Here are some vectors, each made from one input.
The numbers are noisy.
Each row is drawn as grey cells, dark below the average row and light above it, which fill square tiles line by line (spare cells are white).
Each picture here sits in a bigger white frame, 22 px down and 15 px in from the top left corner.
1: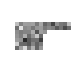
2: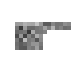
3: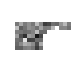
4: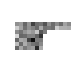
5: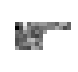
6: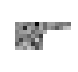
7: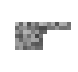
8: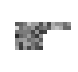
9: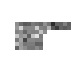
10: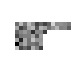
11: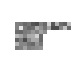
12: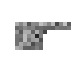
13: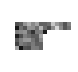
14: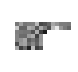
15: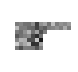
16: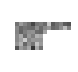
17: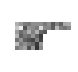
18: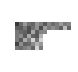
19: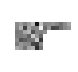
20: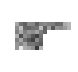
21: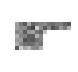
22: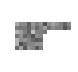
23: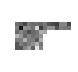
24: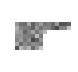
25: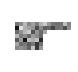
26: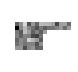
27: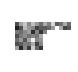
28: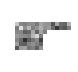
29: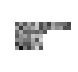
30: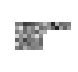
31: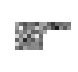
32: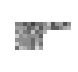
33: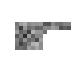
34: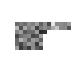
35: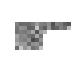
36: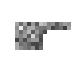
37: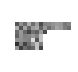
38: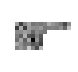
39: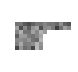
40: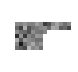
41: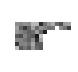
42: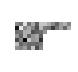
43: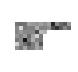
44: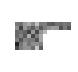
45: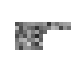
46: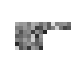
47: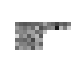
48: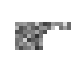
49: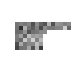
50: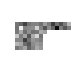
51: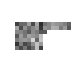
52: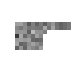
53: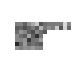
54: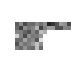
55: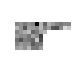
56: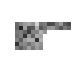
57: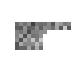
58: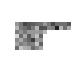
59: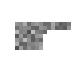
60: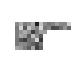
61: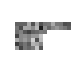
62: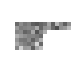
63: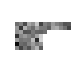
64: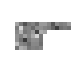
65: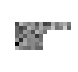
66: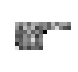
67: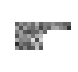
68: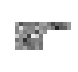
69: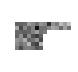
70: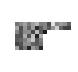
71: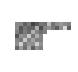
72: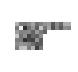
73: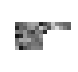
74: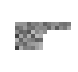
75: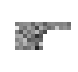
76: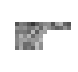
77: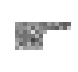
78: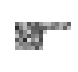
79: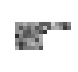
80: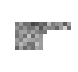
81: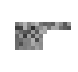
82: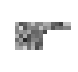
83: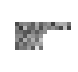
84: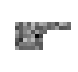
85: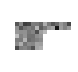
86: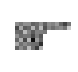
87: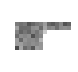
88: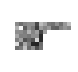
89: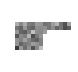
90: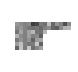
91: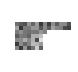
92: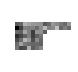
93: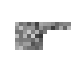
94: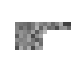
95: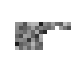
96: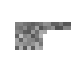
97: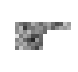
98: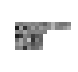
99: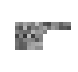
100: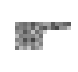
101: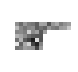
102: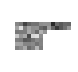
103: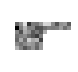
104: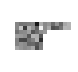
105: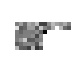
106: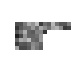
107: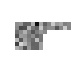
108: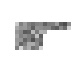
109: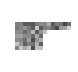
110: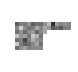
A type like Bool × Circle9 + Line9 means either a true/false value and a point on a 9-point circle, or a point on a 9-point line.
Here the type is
(Label7 + Tree8) × Line5.
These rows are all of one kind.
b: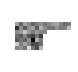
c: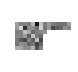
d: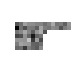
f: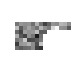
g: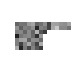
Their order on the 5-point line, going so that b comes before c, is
g, f, d, b, c.
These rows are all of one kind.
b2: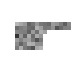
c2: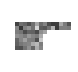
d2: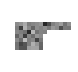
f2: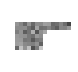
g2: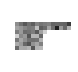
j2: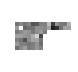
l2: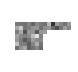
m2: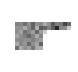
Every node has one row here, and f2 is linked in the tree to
b2 and m2.
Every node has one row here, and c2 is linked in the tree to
g2.
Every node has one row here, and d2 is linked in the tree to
b2.
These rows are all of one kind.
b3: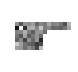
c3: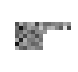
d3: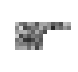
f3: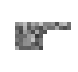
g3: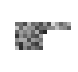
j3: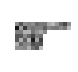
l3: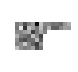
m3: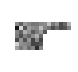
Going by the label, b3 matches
j3 and m3.
